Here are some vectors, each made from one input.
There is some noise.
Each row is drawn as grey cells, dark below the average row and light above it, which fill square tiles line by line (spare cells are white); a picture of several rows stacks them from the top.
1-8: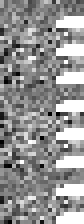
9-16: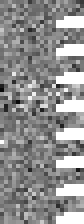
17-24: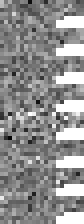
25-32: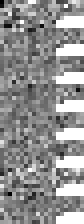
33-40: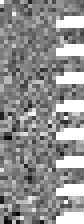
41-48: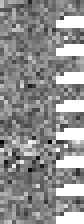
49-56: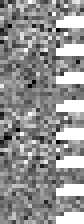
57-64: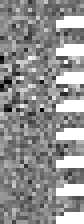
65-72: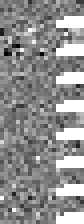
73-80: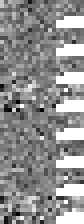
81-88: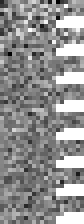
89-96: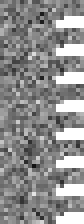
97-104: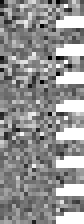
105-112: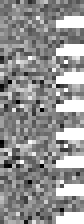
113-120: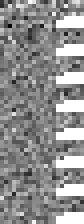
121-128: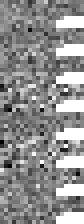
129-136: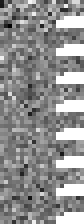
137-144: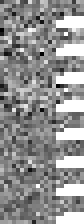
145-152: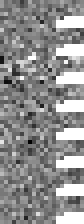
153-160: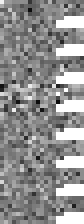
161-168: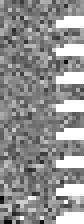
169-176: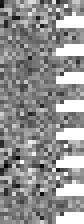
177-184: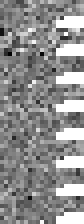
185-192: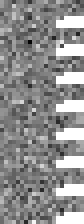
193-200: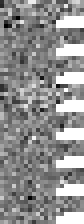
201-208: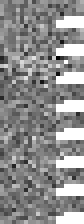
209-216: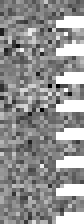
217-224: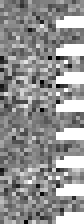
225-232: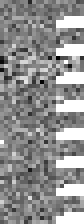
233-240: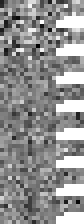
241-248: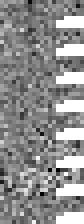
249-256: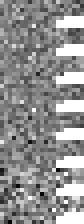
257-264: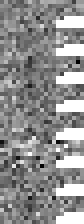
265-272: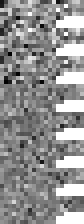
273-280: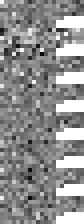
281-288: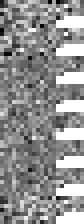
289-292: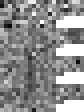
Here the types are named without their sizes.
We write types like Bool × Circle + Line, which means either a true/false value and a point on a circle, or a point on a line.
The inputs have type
(Bool × Circle + Unit) × Label + Line.
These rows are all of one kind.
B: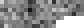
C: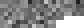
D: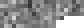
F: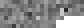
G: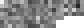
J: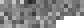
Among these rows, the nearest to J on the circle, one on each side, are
C and G.
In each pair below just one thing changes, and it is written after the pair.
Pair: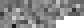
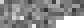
the label
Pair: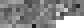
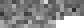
the true/false value
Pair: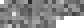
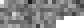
the place on the circle
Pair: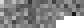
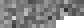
the true/false value
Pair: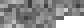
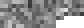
the place on the circle
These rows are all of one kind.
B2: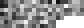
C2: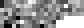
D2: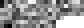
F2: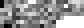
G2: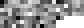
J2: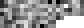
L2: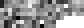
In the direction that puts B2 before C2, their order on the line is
J2, B2, G2, L2, C2, F2, D2.
